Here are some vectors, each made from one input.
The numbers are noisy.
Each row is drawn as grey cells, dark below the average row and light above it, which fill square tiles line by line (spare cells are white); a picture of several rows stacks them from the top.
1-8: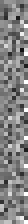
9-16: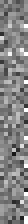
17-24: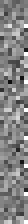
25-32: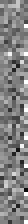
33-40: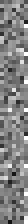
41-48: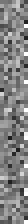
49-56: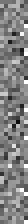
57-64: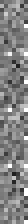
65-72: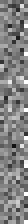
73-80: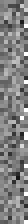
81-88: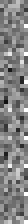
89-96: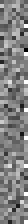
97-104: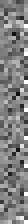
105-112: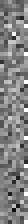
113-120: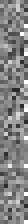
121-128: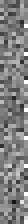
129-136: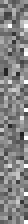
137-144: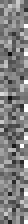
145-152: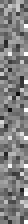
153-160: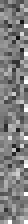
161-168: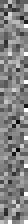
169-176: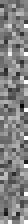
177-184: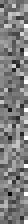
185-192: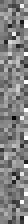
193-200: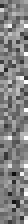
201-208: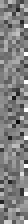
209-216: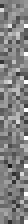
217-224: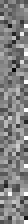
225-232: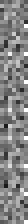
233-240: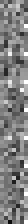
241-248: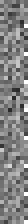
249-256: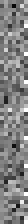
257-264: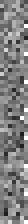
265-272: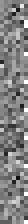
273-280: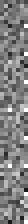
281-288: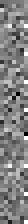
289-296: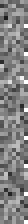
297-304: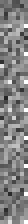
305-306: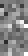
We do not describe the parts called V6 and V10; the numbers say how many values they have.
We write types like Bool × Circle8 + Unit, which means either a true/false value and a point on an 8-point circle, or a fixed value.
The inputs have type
Circle8 × V6 + Line7 + V10.
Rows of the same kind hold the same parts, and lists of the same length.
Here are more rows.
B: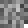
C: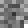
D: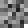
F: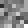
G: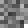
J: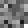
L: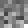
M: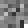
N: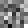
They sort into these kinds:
B
C, D, G, J, M, N
F, L

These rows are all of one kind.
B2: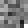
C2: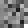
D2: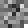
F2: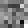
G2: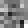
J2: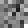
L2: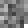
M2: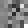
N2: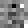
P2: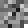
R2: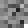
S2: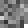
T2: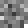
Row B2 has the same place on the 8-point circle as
G2 and L2.
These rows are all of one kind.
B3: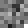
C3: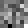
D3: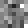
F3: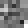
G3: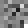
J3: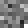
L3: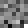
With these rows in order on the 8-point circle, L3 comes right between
G3 and J3.
